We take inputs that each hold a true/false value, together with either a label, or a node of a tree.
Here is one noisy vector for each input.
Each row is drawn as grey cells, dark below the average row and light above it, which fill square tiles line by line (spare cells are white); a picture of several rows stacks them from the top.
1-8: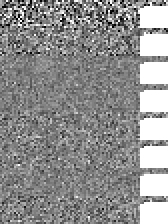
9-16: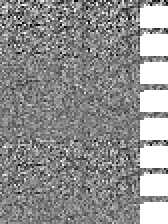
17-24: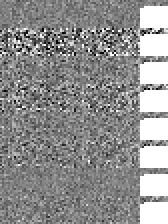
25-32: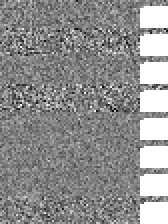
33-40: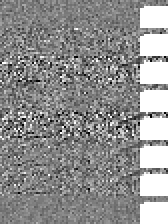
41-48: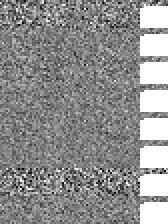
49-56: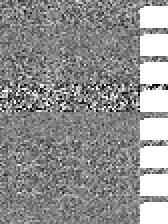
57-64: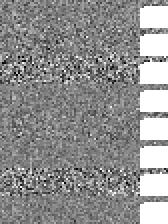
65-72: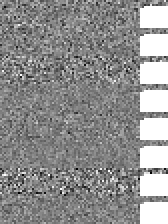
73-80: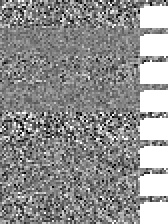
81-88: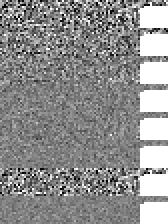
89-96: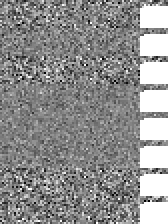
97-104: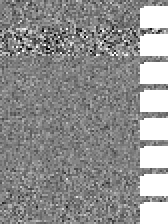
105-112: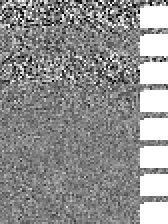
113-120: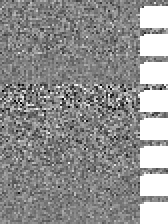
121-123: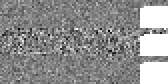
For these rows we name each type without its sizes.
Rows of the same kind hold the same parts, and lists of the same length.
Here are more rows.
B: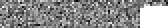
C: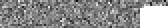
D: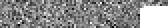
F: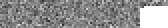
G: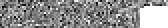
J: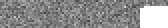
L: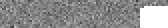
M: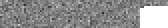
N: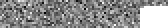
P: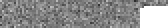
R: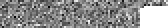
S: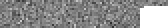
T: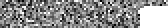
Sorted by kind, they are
B, G, L, M, P
C, D, F, J, N, R, S, T

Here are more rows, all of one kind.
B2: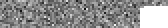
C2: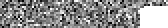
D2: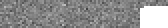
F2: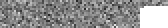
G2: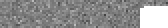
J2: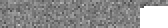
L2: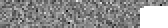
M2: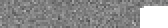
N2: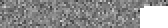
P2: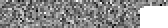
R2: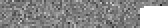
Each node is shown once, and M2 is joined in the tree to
B2, F2 and R2.
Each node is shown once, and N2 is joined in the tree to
C2.
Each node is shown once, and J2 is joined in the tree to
D2 and G2.
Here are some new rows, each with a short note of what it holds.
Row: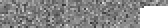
a label and a true/false value
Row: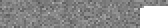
a node of a tree and a true/false value
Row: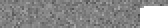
a node of a tree and a true/false value
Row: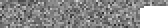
a label and a true/false value
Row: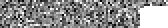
a node of a tree and a true/false value
